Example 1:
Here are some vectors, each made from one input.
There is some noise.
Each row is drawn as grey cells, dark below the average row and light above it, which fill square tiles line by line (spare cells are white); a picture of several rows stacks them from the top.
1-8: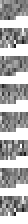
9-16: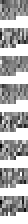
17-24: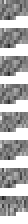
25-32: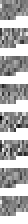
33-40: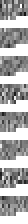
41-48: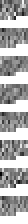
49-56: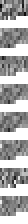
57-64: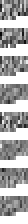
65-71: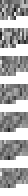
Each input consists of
either a point on an 8-point circle, or a point on a 10-point line.
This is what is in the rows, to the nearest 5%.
About 35% of them hold a point on an 8-point circle. The rest hold a point on a 10-point line.
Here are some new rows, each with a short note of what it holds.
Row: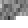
a point on a 10-point line
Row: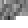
a point on a 10-point line
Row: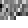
a point on an 8-point circle
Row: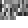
a point on an 8-point circle
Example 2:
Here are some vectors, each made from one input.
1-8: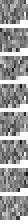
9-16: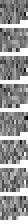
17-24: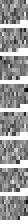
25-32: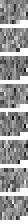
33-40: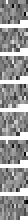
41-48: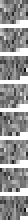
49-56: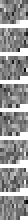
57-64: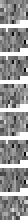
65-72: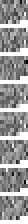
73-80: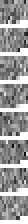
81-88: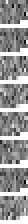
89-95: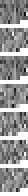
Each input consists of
either a point on a 7-point line, or three true/false values.
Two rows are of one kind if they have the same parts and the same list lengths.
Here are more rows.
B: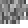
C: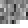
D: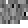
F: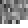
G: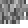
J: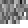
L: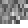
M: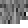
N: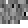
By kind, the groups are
B, C, G, J
D, F, L, M, N

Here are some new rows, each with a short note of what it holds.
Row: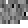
three true/false values
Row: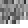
a point on a 7-point line
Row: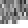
a point on a 7-point line
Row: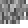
a point on a 7-point line
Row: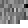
three true/false values
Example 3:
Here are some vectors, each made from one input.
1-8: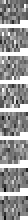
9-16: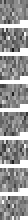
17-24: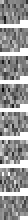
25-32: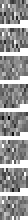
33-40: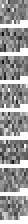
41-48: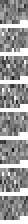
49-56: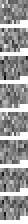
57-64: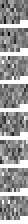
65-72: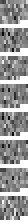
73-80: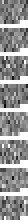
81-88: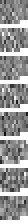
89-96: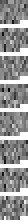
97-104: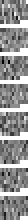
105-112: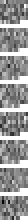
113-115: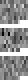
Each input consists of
a point on an 8-point line and three true/false values.
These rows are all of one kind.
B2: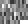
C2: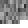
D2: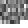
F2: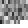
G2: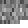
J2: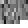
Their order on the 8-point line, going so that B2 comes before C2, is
B2, F2, G2, C2, J2, D2.
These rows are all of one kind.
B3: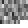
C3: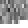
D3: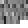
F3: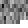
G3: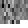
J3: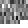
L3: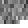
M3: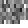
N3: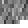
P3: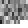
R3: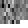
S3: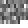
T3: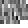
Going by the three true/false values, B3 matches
G3, R3 and T3.
